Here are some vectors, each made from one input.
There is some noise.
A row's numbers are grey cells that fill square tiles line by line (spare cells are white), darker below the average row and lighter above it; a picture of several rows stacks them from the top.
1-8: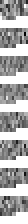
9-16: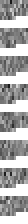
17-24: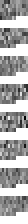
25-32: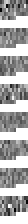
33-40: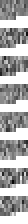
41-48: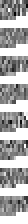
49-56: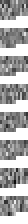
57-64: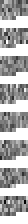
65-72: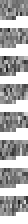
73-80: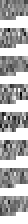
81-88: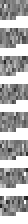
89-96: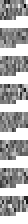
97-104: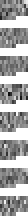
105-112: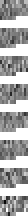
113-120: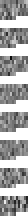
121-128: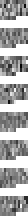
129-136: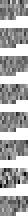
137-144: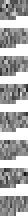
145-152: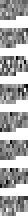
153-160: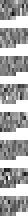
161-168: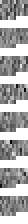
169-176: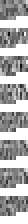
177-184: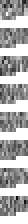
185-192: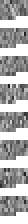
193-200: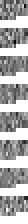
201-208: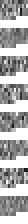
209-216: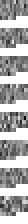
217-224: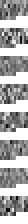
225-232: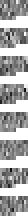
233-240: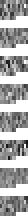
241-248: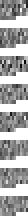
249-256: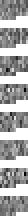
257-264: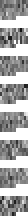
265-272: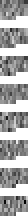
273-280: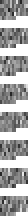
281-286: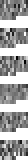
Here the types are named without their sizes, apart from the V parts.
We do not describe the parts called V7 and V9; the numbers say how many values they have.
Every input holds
either a point on a circle, or a true/false value and a value of V9, or a value of V7.
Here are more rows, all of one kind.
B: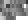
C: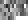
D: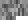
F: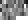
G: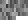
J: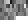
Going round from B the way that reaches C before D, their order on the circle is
B, F, G, J, C, D.
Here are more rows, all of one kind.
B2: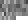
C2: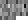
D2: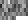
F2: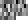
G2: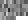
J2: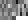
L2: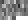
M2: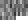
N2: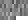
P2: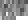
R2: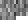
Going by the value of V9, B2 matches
D2, G2 and M2.
